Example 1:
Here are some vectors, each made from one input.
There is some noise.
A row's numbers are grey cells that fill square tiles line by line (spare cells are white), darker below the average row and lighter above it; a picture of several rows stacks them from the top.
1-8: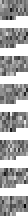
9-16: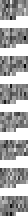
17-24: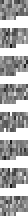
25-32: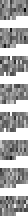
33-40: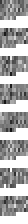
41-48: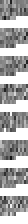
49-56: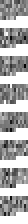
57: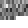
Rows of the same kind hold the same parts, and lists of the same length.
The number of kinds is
2.
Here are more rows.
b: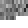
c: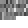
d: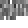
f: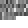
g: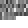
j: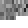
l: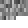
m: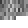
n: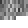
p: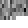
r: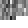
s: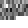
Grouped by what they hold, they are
b, d, j, l, m, n, p, r, s
c, f, g

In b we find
three true/false values.
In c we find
a fixed value.
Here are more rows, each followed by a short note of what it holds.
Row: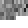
three true/false values
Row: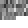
a fixed value
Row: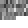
a fixed value
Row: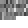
a fixed value
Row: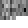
three true/false values
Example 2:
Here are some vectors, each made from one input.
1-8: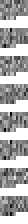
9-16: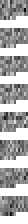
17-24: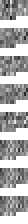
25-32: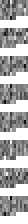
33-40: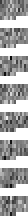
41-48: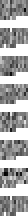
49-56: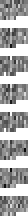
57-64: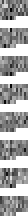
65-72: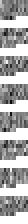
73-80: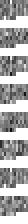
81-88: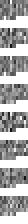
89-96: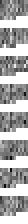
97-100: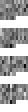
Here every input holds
either a fixed value, or three true/false values.
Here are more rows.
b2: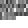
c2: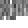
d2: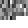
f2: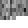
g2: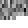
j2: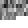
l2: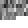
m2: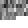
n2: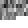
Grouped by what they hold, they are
b2, j2, l2, m2, n2
c2, d2, f2, g2

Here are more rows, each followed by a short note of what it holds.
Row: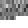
three true/false values
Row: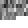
a fixed value
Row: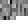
three true/false values
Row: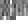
three true/false values
